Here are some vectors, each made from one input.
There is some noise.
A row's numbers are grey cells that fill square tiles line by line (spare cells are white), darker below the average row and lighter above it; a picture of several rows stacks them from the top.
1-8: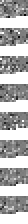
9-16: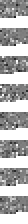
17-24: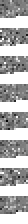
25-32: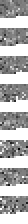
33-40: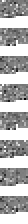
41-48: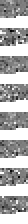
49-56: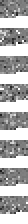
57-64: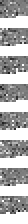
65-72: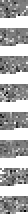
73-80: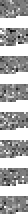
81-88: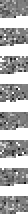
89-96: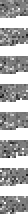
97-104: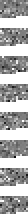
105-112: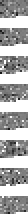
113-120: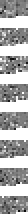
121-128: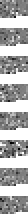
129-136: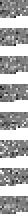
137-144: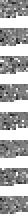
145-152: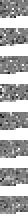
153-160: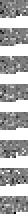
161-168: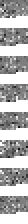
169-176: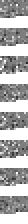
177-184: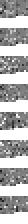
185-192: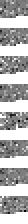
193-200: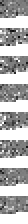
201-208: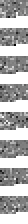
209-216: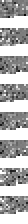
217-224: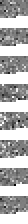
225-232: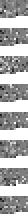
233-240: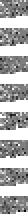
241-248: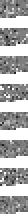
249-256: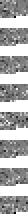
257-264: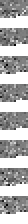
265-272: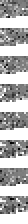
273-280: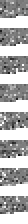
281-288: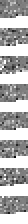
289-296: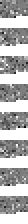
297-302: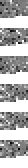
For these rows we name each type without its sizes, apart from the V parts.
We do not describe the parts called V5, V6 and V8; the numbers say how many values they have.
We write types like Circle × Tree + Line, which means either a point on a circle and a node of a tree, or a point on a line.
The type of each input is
Bool × (Line × (Tree + V5) + V6) × V8.
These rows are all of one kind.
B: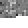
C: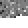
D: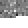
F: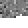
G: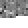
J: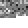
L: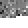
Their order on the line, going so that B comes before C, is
D, F, L, G, J, B, C.
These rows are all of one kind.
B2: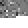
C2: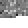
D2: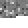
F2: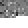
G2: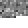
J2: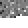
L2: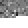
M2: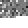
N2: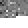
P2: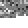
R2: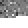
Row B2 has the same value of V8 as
F2, L2, N2 and R2.
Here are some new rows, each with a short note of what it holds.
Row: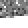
a point on a line, a true/false value, a value of V5 and a value of V8
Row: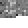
a point on a line, a node of a tree, a true/false value and a value of V8
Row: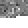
a point on a line, a true/false value, a value of V5 and a value of V8
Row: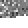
a point on a line, a true/false value, a value of V5 and a value of V8
